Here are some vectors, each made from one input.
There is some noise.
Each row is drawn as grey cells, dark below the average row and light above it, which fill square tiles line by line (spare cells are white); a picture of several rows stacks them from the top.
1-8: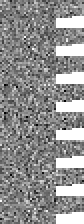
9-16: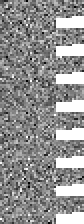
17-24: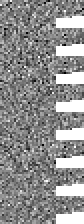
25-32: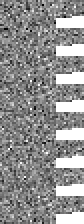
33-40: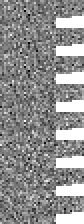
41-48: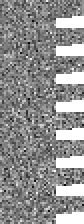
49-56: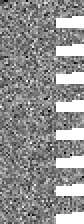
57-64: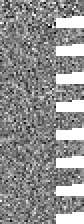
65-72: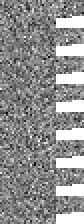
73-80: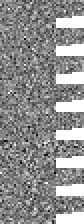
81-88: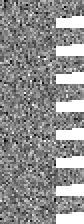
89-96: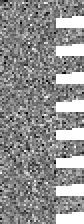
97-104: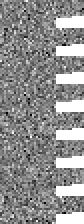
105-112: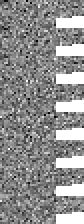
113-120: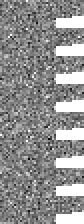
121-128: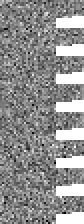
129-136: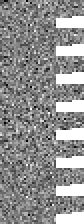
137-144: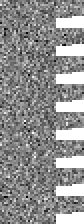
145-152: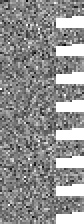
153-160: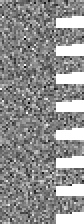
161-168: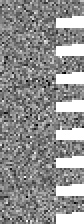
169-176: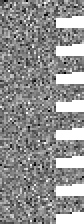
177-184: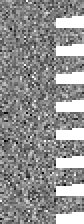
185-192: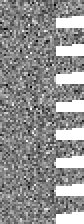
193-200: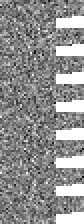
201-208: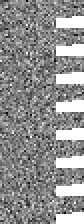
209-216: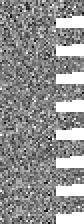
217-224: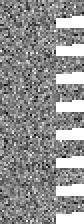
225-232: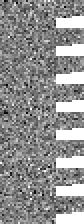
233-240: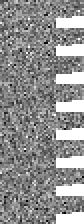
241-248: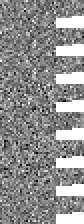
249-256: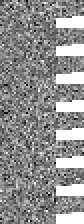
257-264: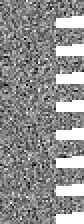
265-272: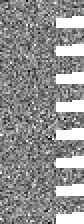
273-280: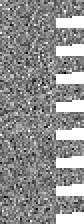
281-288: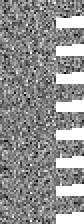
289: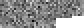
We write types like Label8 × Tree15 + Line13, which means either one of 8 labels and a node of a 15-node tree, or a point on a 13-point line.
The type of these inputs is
Bool × Line7 + Circle10 × Circle10.
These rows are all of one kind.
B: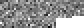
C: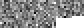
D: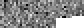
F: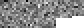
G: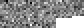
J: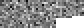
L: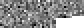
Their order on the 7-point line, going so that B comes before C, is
B, C, F, D, G, L, J.
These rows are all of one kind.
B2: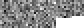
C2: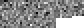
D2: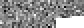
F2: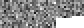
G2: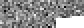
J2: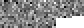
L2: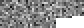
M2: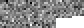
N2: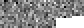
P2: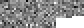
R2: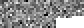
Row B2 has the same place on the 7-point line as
F2 and P2.
